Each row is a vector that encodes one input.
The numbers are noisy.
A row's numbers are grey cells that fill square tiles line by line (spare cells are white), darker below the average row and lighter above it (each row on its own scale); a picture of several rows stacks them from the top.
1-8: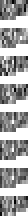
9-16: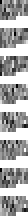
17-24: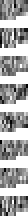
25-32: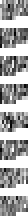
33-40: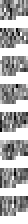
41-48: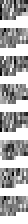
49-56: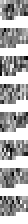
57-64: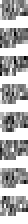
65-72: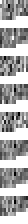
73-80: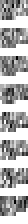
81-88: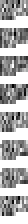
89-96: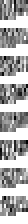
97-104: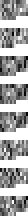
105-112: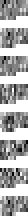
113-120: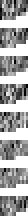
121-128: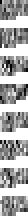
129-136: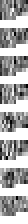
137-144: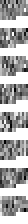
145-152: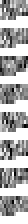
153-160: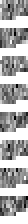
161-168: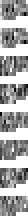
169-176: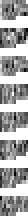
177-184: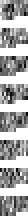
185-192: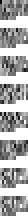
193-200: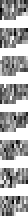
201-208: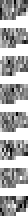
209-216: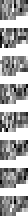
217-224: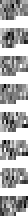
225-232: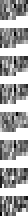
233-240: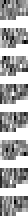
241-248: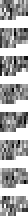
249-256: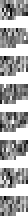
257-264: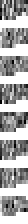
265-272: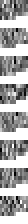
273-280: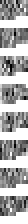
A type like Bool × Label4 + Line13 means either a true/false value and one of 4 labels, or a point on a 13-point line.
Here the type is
Bool × Bool × Bool × Bool + List2(Line4 × Line5).
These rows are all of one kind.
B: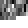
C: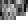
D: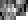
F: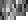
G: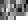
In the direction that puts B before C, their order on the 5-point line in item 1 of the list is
B, G, C, F, D.
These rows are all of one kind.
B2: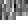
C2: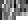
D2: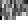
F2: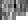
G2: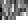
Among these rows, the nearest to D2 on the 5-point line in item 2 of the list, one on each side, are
F2 and G2.
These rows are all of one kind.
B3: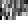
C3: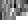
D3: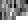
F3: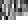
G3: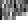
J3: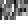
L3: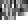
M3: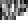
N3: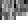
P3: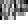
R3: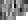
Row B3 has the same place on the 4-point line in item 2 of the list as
G3, L3, N3 and P3.
